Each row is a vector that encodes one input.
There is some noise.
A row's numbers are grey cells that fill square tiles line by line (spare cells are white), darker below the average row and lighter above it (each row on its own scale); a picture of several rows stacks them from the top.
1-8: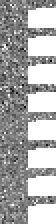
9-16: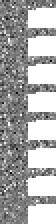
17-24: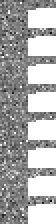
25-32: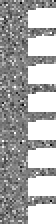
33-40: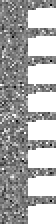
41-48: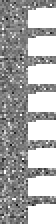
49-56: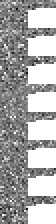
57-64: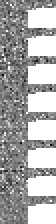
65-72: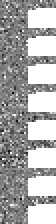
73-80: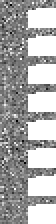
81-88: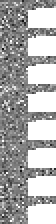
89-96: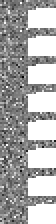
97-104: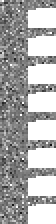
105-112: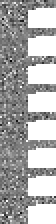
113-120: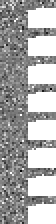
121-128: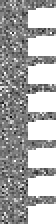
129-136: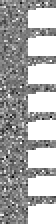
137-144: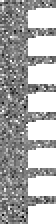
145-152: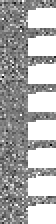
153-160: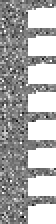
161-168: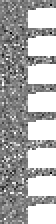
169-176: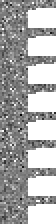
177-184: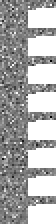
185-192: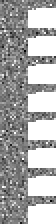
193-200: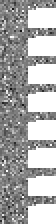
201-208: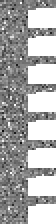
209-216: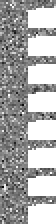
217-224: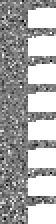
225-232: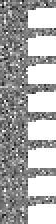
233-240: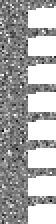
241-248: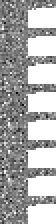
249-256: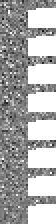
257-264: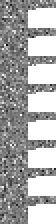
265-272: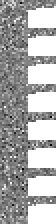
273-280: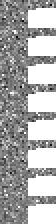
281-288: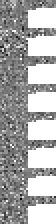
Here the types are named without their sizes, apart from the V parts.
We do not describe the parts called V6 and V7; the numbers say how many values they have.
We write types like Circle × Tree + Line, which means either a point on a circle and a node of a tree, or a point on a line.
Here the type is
Bool × (Tree × V6 + V7).
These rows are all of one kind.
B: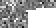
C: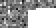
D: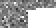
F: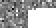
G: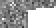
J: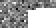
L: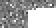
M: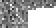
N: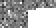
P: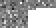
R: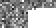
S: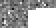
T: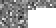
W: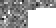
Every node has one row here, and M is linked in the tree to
G and R.
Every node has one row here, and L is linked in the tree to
D, N and T.
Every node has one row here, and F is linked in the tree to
C.
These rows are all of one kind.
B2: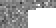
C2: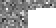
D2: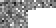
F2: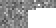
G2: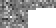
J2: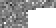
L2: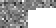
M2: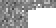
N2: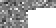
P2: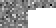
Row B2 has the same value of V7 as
C2, F2 and M2.
